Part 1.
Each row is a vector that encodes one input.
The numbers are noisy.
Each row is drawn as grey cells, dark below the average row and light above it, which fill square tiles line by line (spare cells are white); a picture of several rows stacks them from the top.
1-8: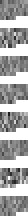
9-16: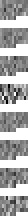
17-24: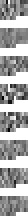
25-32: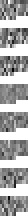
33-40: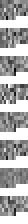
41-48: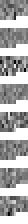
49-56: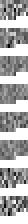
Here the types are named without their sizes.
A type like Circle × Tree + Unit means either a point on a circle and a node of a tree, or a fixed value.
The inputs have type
Bool × Line × Line + Unit.
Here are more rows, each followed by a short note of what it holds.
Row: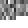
a point on each of two lines and a true/false value
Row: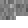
a point on each of two lines and a true/false value
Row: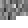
a point on each of two lines and a true/false value
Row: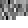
a point on each of two lines and a true/false value
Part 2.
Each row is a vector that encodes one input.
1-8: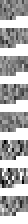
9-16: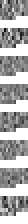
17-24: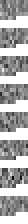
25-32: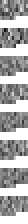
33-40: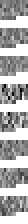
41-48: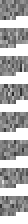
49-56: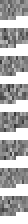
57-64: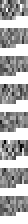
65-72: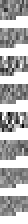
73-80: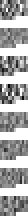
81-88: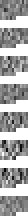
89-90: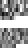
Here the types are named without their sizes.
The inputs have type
Line + Tree.
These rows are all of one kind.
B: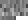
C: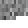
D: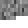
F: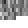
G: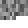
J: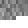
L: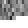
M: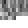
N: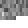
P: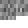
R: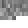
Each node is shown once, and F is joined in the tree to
M.
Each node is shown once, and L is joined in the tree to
N.
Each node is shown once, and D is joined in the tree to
G.
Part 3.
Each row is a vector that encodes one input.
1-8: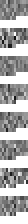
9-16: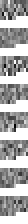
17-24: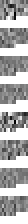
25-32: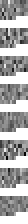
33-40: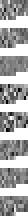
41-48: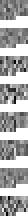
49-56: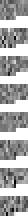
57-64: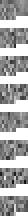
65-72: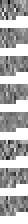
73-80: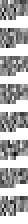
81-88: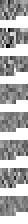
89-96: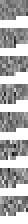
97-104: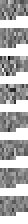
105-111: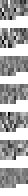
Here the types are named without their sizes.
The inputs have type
Bool × Circle + Unit.
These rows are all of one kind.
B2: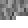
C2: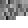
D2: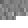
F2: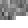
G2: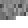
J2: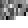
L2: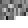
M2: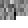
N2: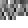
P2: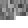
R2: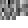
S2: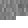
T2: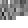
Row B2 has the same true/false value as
N2 and R2.
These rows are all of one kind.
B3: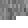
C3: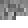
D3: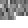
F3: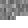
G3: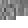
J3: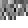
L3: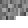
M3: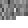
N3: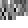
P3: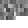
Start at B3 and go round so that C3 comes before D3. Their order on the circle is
B3, J3, N3, M3, G3, F3, C3, D3, L3, P3.
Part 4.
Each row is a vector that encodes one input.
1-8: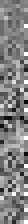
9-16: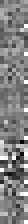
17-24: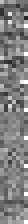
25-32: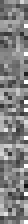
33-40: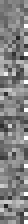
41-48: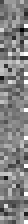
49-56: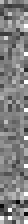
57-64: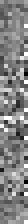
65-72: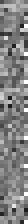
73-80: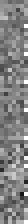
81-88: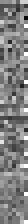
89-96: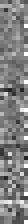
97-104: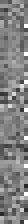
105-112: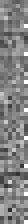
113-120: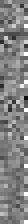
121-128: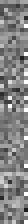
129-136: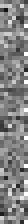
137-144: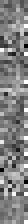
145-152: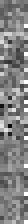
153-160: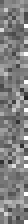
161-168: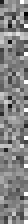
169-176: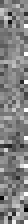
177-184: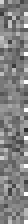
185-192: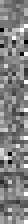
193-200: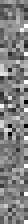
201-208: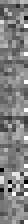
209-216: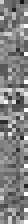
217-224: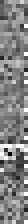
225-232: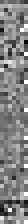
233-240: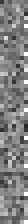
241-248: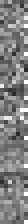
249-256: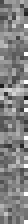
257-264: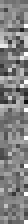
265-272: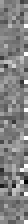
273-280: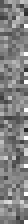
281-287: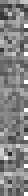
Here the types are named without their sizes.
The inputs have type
Circle + Line.
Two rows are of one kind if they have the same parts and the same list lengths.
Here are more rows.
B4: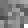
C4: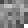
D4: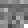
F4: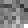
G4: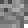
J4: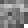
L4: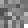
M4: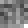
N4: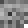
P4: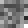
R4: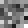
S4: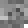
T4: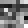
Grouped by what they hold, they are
B4, F4, G4, L4, M4
C4, D4, J4, N4, P4, R4, S4, T4

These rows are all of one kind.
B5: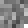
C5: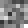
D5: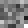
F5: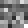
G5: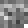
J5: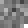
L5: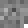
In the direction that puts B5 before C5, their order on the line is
J5, L5, B5, D5, F5, G5, C5.
